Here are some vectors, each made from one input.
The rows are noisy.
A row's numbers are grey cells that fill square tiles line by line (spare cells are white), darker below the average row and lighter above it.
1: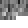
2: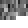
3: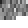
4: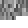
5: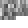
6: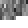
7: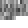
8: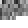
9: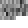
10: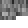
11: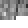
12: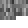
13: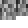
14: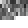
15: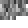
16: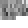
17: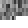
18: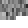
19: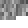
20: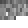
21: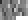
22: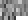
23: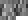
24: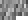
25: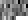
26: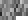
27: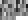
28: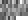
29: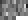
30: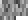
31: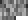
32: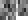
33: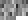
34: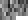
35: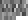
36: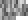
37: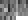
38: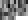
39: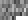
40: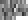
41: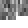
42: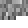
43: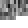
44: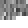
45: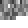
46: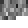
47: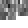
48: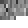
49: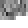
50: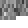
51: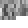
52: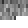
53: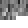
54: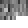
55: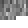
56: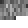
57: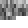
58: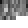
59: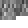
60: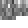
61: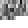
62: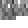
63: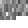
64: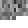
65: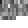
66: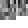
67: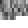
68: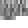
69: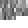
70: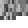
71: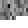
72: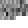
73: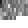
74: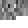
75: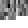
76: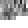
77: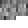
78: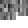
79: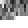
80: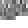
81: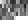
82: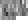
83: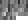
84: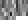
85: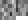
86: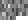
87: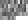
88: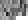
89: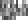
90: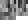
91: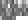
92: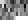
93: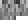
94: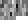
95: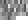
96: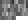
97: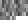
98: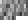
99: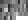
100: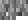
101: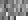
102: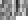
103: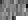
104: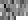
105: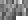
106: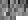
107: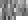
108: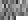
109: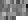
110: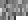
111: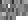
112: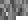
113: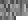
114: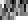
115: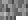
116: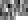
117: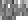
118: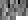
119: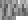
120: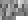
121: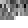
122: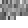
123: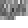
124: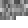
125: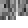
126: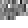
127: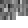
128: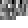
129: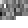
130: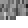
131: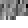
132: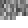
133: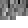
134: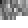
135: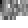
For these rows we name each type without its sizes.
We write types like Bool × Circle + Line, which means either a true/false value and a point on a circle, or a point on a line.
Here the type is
List(Circle).
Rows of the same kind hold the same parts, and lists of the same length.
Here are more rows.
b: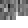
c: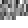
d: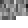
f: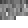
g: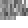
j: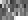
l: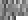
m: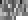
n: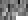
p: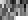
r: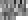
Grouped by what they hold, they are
b, n
c, d, f, l
g, m, r
j, p

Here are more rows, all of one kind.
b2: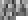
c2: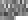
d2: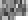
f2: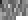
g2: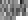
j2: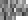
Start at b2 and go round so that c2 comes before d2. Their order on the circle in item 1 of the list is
b2, c2, d2, g2, f2, j2.
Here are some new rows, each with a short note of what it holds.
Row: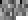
a list of two items
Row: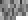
a list of two items
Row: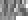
a list of two items
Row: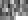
a list of one item
